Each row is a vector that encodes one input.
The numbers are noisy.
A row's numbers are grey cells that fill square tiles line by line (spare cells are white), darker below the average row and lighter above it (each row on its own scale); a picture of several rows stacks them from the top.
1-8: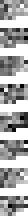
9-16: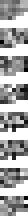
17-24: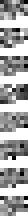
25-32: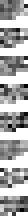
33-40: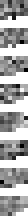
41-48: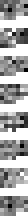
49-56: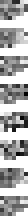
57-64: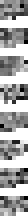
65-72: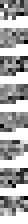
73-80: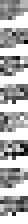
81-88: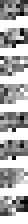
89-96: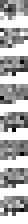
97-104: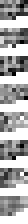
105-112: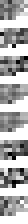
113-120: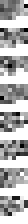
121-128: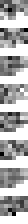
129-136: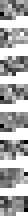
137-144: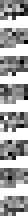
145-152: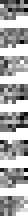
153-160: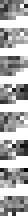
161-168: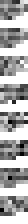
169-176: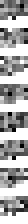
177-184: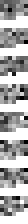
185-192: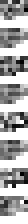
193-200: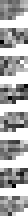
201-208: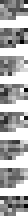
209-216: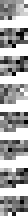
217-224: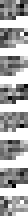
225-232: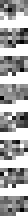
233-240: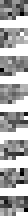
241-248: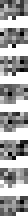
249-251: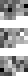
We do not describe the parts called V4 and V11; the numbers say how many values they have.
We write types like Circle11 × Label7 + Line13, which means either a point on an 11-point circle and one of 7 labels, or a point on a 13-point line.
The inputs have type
Bool × Bool × Bool × Bool + Line6 × V11 + V4.
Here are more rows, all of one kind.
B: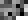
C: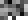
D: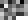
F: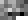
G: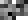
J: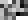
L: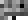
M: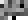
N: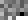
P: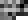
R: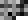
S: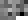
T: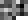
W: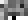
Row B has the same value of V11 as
C, N and S.
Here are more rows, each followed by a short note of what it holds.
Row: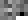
a point on a 6-point line and a value of V11
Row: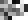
four true/false values
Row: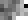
four true/false values
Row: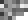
four true/false values
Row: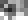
four true/false values
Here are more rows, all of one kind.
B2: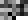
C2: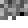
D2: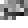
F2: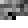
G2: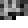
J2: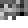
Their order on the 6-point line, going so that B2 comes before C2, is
G2, F2, B2, J2, C2, D2.
